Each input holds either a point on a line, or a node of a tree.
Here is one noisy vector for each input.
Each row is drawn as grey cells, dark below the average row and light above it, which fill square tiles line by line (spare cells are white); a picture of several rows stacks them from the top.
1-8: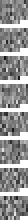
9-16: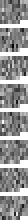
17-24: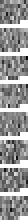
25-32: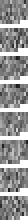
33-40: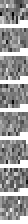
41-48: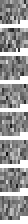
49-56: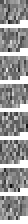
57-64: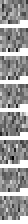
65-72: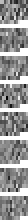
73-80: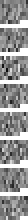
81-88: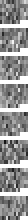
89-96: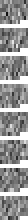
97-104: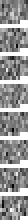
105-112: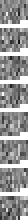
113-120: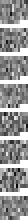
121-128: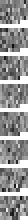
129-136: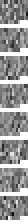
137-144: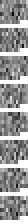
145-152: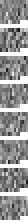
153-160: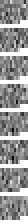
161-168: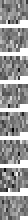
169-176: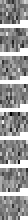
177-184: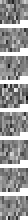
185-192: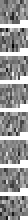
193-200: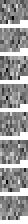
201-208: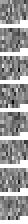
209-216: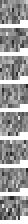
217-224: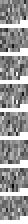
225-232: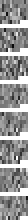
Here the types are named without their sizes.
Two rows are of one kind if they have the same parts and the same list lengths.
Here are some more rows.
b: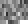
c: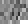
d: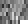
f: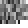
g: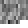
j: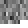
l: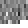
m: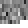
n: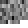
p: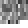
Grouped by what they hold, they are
b, d, g, m, p
c, f, j, l, n

